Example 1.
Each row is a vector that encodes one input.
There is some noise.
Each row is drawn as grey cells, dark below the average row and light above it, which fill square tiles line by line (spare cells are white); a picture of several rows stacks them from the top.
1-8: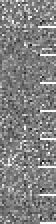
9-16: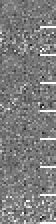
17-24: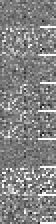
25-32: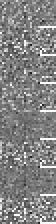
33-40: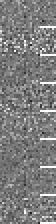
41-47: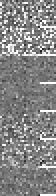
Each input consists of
either a point on an 8-point circle, or a fixed value.
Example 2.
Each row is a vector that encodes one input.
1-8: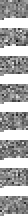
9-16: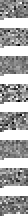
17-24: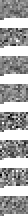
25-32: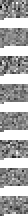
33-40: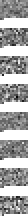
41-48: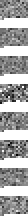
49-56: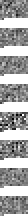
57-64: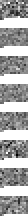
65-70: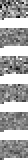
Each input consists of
a point on a 7-point line.
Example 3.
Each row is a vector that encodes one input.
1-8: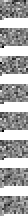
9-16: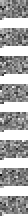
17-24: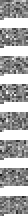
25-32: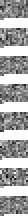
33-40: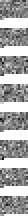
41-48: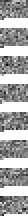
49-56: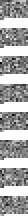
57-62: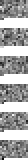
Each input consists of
four true/false values.
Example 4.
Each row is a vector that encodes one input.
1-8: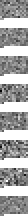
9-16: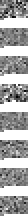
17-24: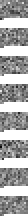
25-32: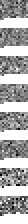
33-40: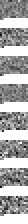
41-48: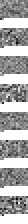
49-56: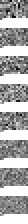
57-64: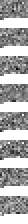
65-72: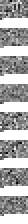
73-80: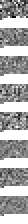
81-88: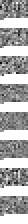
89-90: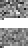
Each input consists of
a point on a 7-point line.
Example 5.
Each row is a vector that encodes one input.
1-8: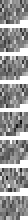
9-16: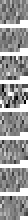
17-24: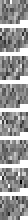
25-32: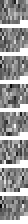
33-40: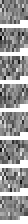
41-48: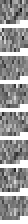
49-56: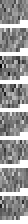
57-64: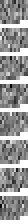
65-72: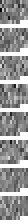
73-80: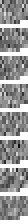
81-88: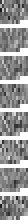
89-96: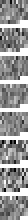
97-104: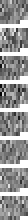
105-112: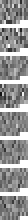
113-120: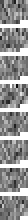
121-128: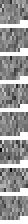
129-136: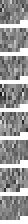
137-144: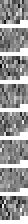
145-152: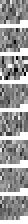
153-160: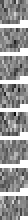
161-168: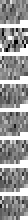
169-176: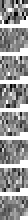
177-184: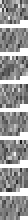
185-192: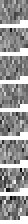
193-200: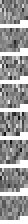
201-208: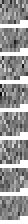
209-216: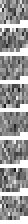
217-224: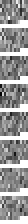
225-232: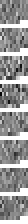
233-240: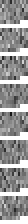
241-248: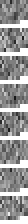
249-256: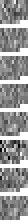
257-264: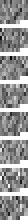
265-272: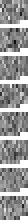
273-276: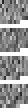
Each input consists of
either a fixed value, or three true/false values.
